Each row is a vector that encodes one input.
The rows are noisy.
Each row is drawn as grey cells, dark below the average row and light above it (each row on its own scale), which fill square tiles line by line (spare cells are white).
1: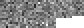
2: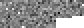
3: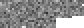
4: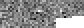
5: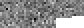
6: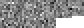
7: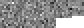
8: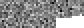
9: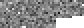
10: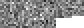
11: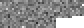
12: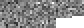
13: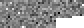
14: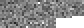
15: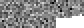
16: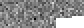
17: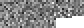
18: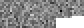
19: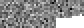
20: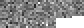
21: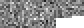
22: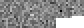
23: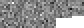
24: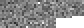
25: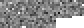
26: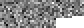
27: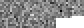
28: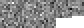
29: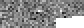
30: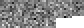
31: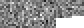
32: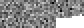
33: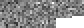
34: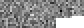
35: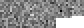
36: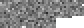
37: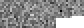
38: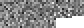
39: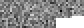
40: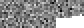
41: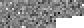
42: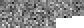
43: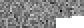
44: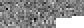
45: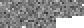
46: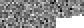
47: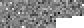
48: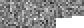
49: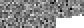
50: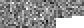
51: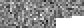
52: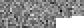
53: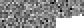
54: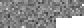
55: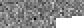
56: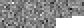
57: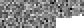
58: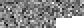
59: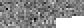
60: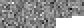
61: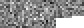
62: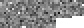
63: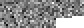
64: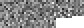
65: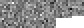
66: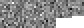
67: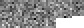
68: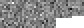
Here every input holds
either a point on a 9-point line, or three true/false values.
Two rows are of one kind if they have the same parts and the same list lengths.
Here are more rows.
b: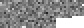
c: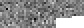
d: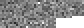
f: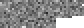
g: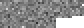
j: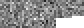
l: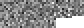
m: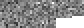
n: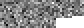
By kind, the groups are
b, f, g, j
c, d, l, m, n

